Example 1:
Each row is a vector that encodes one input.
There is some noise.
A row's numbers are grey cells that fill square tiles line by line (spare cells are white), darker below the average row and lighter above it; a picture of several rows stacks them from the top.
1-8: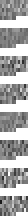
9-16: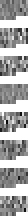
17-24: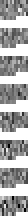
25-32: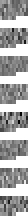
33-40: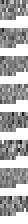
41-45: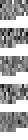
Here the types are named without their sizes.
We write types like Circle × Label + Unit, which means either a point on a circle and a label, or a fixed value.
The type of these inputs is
List(Line).
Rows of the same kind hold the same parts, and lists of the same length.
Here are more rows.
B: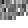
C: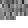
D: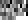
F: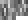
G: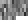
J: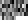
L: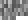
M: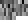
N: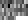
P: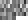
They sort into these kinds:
B, M
C, N, P
D, F, G, J, L

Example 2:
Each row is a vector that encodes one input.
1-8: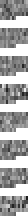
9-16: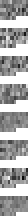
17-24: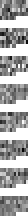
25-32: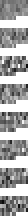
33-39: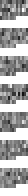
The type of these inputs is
Label6 + Line4.
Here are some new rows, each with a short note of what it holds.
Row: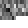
one of 6 labels
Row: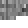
a point on a 4-point line
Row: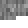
a point on a 4-point line
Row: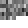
a point on a 4-point line
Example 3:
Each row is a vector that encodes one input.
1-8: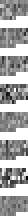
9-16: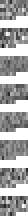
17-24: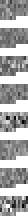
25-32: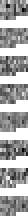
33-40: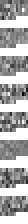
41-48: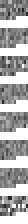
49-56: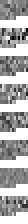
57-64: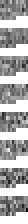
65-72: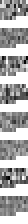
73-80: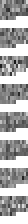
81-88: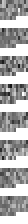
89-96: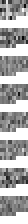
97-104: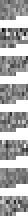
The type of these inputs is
Label12 + Line7.
